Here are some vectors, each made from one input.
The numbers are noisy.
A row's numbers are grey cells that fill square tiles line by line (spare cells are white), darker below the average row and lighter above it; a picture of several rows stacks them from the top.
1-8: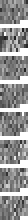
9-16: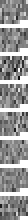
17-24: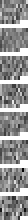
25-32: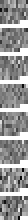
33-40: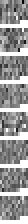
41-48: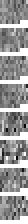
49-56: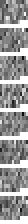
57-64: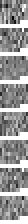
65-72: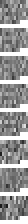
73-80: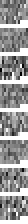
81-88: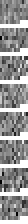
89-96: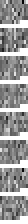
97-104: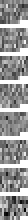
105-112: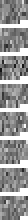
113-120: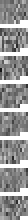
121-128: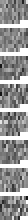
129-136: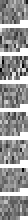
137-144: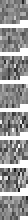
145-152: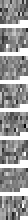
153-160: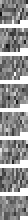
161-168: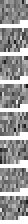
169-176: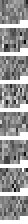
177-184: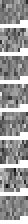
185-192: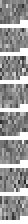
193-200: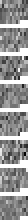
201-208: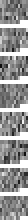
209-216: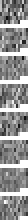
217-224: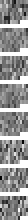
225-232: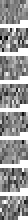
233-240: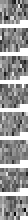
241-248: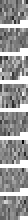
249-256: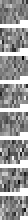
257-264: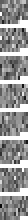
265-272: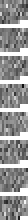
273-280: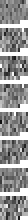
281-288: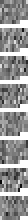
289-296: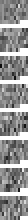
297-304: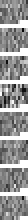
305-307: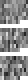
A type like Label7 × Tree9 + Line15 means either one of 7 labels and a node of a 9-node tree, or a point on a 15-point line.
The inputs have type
(Bool × Bool × Bool × Bool + Unit) × Circle18 × Circle18.
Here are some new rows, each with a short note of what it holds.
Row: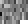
a point on each of two 18-point circles and four true/false values
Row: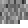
a point on each of two 18-point circles
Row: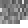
a point on each of two 18-point circles and four true/false values
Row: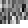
a point on each of two 18-point circles and four true/false values
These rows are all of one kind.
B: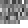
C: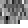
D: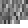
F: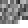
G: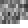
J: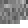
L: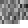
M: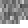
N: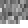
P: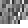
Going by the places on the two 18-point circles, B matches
C and F.
